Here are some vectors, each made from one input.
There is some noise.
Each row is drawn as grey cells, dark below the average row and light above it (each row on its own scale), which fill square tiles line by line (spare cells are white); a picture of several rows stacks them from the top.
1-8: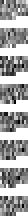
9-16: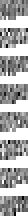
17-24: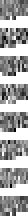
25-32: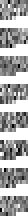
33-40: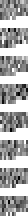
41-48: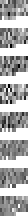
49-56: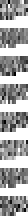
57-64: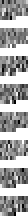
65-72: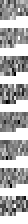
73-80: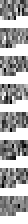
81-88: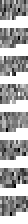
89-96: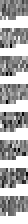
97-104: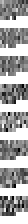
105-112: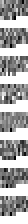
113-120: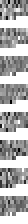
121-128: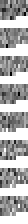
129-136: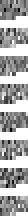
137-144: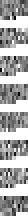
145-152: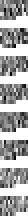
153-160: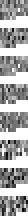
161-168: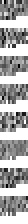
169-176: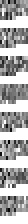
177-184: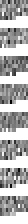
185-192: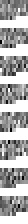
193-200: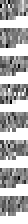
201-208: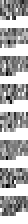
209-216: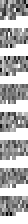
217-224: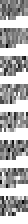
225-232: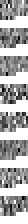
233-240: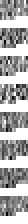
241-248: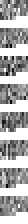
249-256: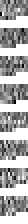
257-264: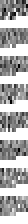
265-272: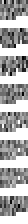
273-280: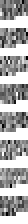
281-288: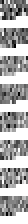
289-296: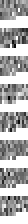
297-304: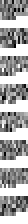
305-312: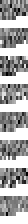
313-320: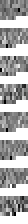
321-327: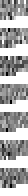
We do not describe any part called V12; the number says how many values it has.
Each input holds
one of 7 labels, together with either one of 8 labels, or two values of V12.
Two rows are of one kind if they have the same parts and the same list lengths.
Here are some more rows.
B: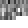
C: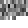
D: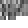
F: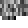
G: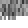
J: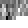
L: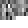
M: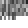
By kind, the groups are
B, J, L
C, D, F, G, M

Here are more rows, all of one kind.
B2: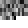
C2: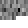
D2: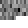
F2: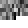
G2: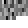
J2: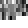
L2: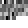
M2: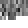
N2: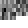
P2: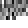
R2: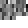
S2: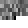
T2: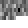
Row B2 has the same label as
F2 and S2.
